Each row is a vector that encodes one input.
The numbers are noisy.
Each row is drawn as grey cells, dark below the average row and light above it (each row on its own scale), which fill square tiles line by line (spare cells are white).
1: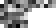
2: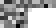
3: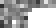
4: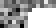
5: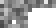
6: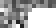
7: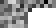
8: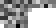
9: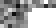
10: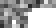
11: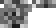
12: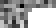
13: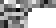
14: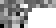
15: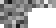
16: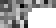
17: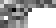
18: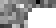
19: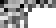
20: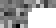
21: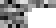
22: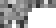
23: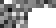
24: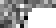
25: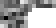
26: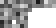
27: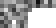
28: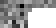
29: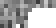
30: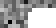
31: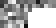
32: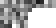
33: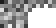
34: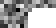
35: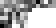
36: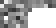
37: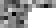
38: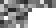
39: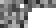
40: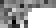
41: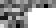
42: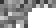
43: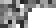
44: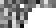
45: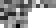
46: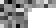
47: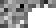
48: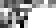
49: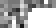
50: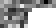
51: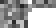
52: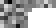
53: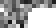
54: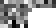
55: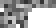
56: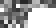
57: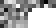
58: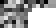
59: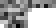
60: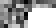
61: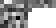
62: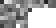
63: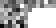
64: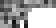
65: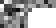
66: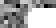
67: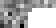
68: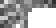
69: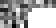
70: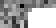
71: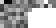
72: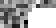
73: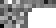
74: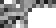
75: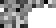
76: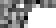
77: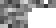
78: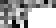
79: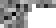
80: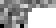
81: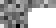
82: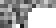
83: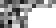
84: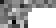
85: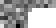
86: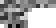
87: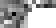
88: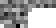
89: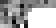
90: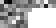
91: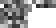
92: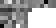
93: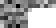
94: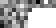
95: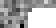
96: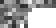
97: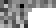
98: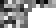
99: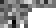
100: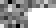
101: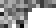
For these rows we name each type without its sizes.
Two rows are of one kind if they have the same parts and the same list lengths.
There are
2 kinds of row.
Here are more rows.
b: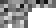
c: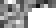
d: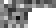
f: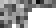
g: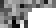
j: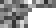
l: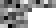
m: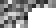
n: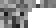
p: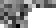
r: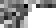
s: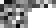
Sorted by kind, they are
b, c, d, f, m
g, j, l, n, p, r, s

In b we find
a point on a line and a node of a tree.
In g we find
a point on each of two lines.
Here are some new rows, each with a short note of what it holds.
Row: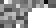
a point on a line and a node of a tree
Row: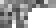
a point on a line and a node of a tree
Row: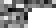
a point on a line and a node of a tree
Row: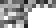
a point on a line and a node of a tree
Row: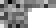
a point on each of two lines
